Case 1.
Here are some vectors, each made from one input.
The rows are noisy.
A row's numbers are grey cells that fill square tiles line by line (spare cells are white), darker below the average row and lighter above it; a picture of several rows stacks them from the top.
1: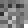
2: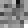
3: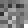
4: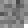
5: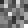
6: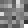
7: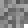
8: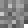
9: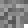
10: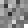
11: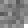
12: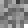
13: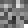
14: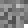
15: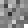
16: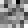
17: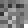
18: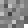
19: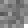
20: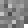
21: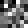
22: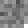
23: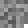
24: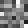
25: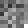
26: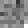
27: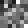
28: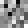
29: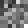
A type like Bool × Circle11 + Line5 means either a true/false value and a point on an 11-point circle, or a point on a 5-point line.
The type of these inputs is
Line4.
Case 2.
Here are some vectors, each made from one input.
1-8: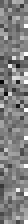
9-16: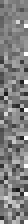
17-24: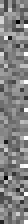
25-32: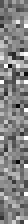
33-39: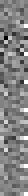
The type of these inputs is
Tree7 + Unit.
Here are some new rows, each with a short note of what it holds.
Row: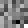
a fixed value
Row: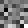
a fixed value
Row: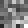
a node of a 7-node tree
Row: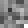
a node of a 7-node tree
